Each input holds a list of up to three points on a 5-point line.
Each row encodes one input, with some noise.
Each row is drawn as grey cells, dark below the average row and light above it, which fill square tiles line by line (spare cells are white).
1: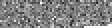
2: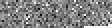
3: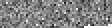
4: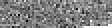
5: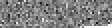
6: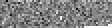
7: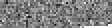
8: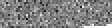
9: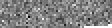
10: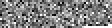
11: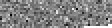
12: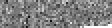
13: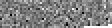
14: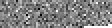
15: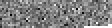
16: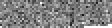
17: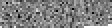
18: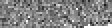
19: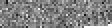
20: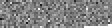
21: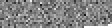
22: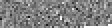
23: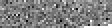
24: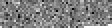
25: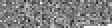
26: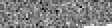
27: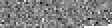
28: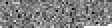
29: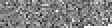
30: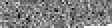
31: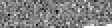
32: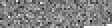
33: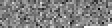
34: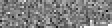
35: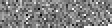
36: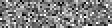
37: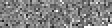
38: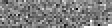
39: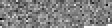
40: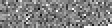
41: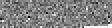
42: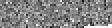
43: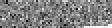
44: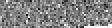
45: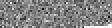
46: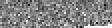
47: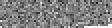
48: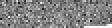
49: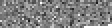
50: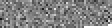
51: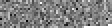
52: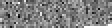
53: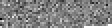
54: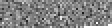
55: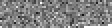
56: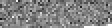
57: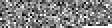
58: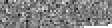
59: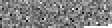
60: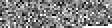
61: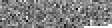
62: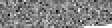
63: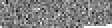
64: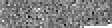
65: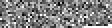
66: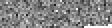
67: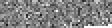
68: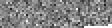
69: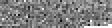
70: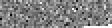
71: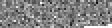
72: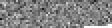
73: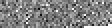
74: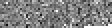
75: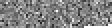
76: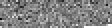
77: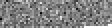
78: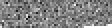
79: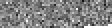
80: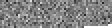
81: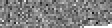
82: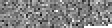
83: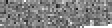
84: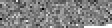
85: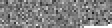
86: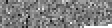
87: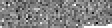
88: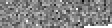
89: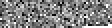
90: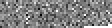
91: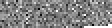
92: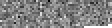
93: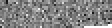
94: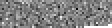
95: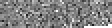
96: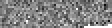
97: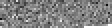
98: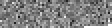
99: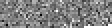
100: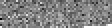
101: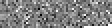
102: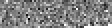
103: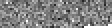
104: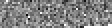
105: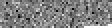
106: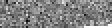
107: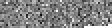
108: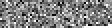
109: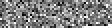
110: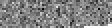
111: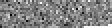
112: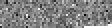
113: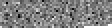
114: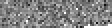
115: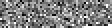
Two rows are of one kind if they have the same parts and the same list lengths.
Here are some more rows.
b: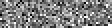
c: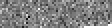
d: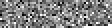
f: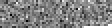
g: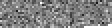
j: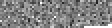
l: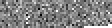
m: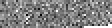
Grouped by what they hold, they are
b, d
c, f
g, j
l, m

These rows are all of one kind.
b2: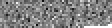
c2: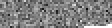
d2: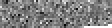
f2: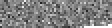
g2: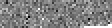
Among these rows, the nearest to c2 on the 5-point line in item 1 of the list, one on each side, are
b2 and g2.
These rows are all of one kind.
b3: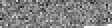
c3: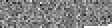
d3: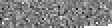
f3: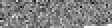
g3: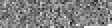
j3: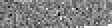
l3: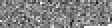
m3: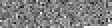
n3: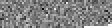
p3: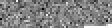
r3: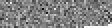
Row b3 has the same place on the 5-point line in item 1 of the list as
f3 and p3.
